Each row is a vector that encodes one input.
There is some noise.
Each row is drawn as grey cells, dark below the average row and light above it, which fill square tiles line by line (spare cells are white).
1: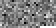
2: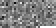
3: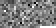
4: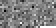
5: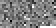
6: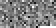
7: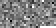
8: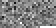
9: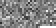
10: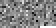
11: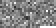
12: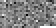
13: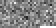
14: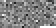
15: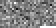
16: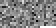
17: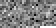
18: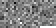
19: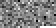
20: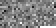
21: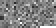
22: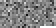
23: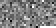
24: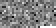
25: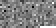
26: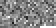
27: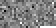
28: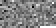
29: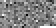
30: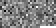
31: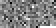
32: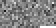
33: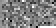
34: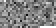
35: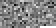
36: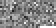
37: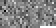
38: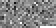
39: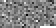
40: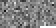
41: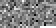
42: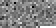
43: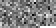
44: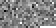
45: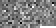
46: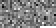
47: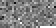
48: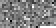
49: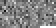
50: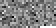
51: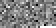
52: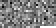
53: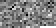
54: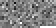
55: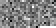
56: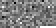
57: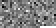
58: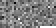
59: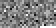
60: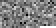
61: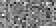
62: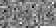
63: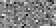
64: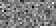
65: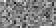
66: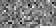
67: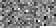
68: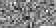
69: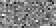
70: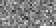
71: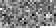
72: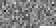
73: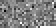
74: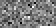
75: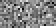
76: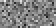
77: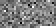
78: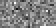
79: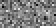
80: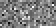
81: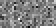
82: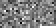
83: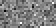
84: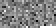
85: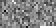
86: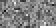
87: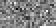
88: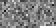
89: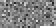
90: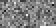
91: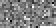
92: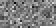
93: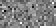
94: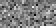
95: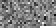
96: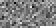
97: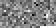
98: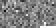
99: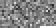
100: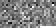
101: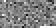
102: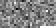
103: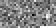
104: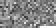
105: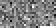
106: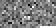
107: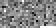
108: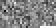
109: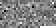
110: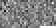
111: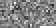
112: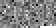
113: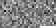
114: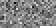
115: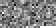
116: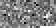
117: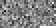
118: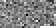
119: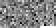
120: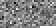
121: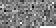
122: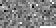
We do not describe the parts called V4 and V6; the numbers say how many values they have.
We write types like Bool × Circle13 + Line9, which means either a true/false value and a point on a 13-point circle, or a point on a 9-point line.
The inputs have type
Bool × Bool × Bool × (Line5 + V6) × V4.
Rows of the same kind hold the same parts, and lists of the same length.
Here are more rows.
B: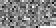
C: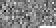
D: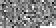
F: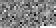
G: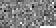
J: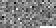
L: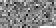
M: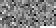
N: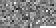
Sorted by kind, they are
B, D, F, M
C, G, J, L, N

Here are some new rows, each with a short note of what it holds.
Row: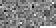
a point on a 5-point line, three true/false values and a value of V4
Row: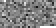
a point on a 5-point line, three true/false values and a value of V4
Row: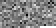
three true/false values, a value of V4 and a value of V6
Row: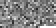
a point on a 5-point line, three true/false values and a value of V4
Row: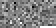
a point on a 5-point line, three true/false values and a value of V4
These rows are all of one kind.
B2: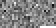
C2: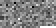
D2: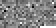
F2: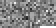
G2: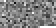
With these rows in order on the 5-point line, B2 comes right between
D2 and F2.
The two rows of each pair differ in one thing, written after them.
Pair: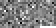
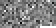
one of the three true/false values
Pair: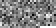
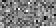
the value of V6
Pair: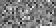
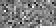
one of the three true/false values
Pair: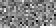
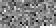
the value of V4
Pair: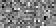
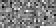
the value of V4
